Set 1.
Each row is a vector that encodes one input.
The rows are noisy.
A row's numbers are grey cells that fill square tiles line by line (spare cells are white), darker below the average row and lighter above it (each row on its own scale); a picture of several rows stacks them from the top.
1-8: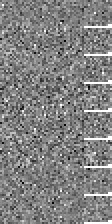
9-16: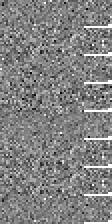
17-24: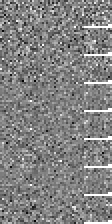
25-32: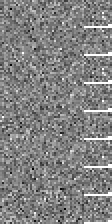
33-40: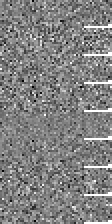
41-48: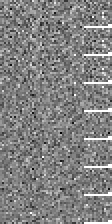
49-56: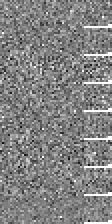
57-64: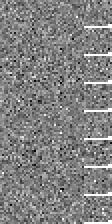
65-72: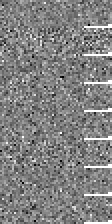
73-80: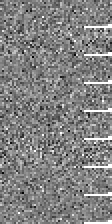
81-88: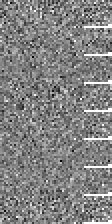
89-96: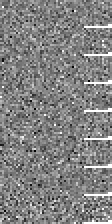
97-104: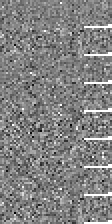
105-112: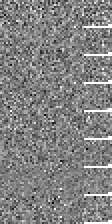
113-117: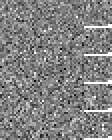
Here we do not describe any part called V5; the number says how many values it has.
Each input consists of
either one of 12 labels and a value of V5, or a point on a 7-point line.
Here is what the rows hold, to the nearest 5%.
About 75% of them hold one of 12 labels and a value of V5. The rest hold a point on a 7-point line.
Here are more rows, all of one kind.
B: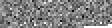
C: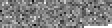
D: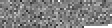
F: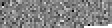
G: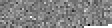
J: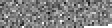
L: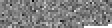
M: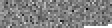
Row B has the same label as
L and M.
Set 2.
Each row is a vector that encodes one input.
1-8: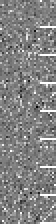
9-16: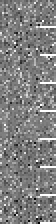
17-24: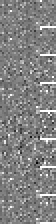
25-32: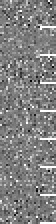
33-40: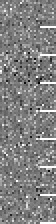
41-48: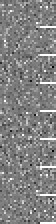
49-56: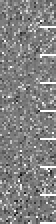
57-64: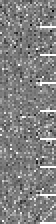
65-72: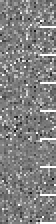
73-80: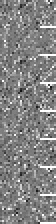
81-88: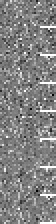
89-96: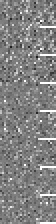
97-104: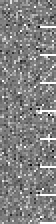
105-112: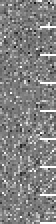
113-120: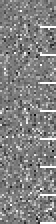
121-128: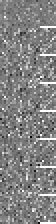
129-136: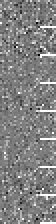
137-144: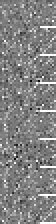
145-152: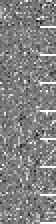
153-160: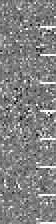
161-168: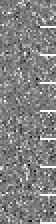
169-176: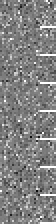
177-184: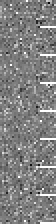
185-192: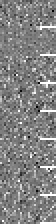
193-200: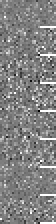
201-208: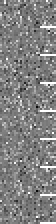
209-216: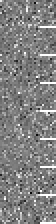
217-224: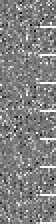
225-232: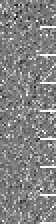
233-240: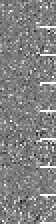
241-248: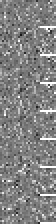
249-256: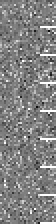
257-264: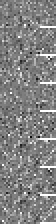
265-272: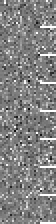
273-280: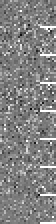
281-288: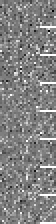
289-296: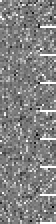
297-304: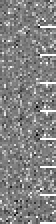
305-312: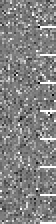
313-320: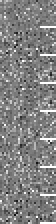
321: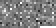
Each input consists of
one of 12 labels and a true/false value, together with either a point on a 14-point circle, or a fixed value.
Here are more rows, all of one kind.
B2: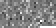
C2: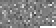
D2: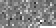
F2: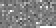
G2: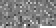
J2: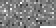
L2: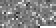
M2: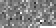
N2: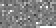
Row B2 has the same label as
D2 and M2.
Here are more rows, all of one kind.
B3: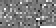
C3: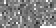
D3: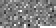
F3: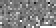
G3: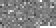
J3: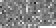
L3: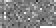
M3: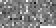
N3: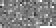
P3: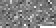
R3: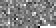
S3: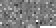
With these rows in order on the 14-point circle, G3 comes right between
D3 and J3.
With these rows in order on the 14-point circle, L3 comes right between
P3 and R3.
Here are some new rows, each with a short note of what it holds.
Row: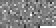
one of 12 labels and a true/false value
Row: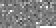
one of 12 labels and a true/false value
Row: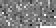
a point on a 14-point circle, one of 12 labels and a true/false value
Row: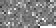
a point on a 14-point circle, one of 12 labels and a true/false value
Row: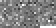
a point on a 14-point circle, one of 12 labels and a true/false value
